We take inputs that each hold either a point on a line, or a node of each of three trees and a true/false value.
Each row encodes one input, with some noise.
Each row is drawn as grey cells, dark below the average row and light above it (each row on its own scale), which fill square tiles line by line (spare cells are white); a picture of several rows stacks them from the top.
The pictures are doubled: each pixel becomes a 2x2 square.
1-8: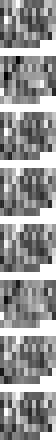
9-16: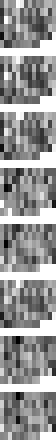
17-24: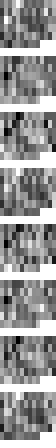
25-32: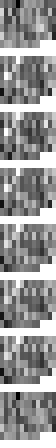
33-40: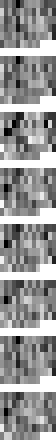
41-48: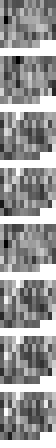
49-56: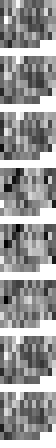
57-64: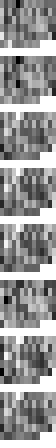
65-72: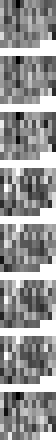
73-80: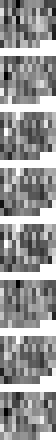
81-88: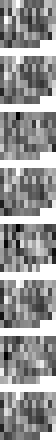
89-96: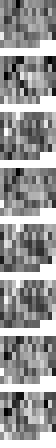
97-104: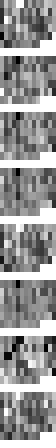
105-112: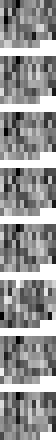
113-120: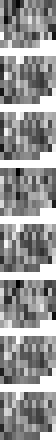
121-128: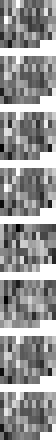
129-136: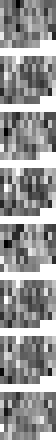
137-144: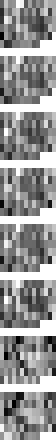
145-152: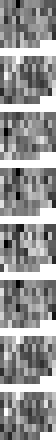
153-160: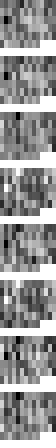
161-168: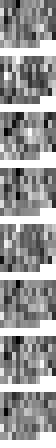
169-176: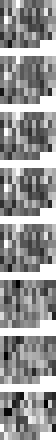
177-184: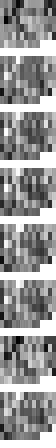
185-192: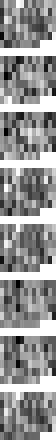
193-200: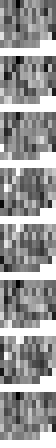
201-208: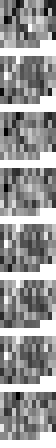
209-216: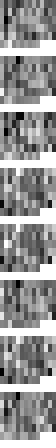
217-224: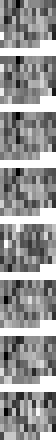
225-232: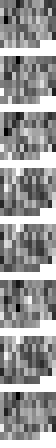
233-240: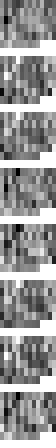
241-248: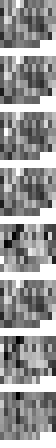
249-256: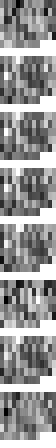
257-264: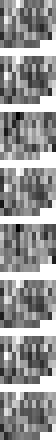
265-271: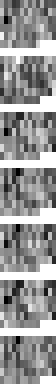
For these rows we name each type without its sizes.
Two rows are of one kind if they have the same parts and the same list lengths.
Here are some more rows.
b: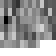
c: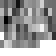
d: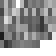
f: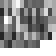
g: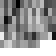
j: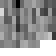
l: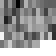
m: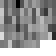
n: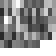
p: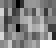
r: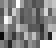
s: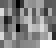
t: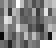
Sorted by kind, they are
b, c, g, j, l, m, p, s
d, f, n, r, t

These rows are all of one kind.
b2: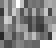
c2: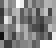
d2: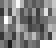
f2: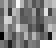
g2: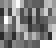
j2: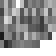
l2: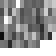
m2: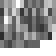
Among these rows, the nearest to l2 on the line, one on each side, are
d2 and f2.
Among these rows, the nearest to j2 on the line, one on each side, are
b2 and c2.
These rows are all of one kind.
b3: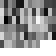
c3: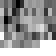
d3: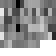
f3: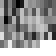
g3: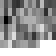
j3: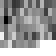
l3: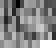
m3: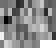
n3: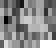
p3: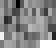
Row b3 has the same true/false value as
d3, m3 and p3.
